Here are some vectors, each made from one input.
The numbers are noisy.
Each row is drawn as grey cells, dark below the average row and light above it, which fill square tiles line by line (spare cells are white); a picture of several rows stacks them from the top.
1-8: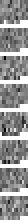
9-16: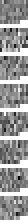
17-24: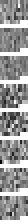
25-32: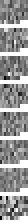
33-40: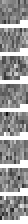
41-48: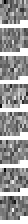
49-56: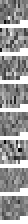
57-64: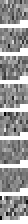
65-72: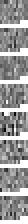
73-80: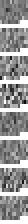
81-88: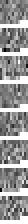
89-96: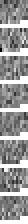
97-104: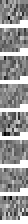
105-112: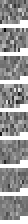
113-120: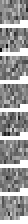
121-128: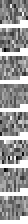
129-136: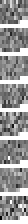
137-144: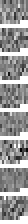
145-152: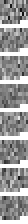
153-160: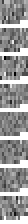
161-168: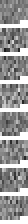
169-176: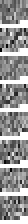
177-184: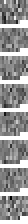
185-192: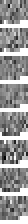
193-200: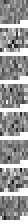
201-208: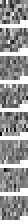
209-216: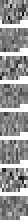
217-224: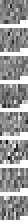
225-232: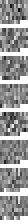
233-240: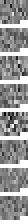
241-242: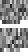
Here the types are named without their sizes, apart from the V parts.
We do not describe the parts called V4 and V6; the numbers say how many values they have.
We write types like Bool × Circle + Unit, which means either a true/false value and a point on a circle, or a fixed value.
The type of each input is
(Circle + Line × (Line + V4)) × V6 × V6.
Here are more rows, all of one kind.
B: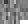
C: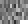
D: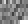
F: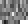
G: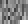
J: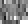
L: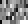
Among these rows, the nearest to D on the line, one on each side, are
B and L.
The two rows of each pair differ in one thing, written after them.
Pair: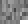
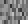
the value of V4
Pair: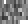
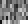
the value of V4
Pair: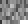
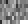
the value of V4
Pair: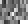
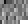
the place on the line
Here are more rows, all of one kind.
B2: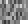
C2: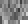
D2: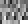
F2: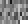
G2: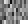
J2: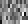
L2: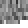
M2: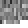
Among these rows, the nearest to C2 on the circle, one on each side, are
J2 and L2.
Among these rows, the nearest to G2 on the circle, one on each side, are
L2 and M2.
